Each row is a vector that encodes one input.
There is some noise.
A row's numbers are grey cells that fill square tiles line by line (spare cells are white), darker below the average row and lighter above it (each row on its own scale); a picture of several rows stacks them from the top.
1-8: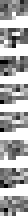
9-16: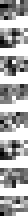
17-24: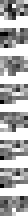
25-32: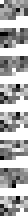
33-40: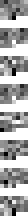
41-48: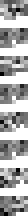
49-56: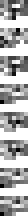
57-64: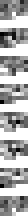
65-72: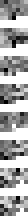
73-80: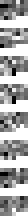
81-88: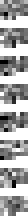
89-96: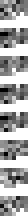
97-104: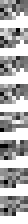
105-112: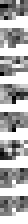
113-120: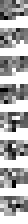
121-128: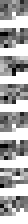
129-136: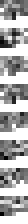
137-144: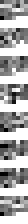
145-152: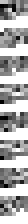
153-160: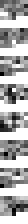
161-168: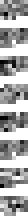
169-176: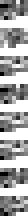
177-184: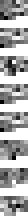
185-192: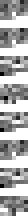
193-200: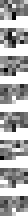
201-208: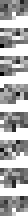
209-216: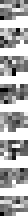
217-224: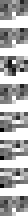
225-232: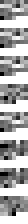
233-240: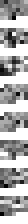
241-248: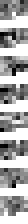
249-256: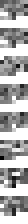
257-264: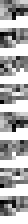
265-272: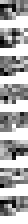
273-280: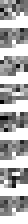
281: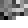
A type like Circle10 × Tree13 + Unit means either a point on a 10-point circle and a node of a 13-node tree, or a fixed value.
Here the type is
Bool × Bool × Bool + Label12.
